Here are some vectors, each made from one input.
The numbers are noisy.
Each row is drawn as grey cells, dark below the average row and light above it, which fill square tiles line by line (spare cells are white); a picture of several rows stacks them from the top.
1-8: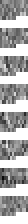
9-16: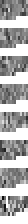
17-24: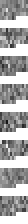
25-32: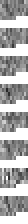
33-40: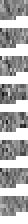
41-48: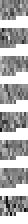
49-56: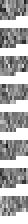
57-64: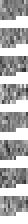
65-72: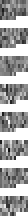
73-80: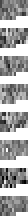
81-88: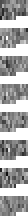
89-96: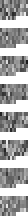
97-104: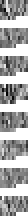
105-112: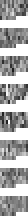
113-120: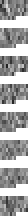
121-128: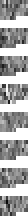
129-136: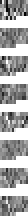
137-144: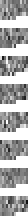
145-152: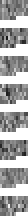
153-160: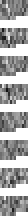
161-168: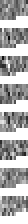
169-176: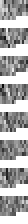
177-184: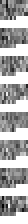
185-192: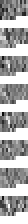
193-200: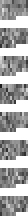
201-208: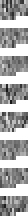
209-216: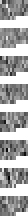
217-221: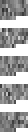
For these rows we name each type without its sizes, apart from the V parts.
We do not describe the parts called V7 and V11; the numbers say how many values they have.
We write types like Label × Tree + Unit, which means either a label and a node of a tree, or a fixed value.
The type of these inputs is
Bool × (Tree + V7) × V11.
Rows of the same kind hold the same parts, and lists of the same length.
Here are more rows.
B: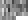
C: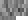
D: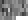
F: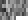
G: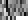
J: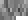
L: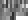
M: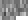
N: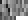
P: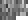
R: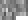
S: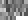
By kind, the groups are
B, L, N, P, R
C, D, F, G, J, M, S

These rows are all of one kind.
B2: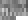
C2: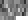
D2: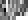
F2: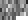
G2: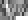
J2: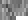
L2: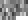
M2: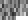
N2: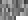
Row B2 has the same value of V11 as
D2 and G2.
